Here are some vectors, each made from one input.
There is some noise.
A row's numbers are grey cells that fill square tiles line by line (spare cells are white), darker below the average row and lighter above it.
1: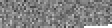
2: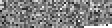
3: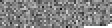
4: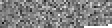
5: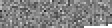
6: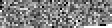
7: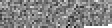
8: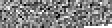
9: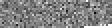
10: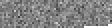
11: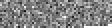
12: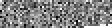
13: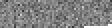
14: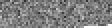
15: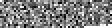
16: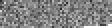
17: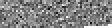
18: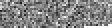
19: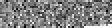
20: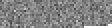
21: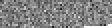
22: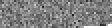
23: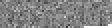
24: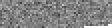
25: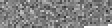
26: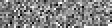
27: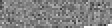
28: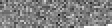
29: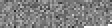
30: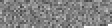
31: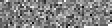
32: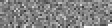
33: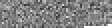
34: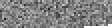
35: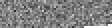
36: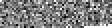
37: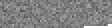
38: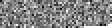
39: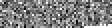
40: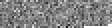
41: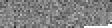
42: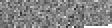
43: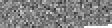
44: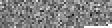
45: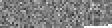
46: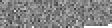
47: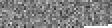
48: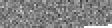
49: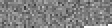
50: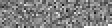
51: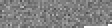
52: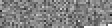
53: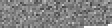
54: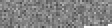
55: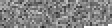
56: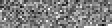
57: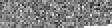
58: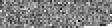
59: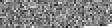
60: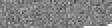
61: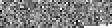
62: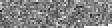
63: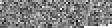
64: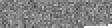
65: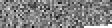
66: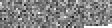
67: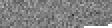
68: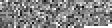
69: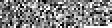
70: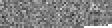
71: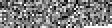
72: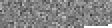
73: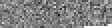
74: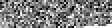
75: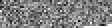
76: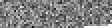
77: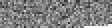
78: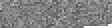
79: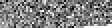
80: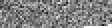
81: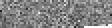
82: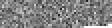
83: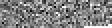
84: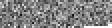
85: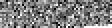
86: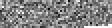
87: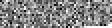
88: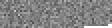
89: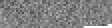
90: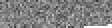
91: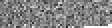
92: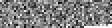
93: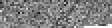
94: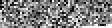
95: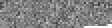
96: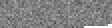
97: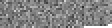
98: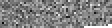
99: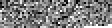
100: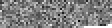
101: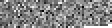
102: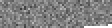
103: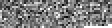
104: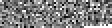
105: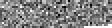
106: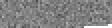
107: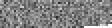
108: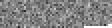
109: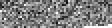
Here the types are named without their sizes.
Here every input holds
a label, together with either a fixed value, or a label and four true/false values.
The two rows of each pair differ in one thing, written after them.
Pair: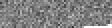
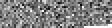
one of the four true/false values
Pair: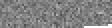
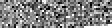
one of the two labels
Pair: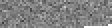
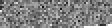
one of the two labels
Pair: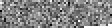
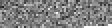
one of the two labels
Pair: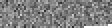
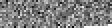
one of the four true/false values
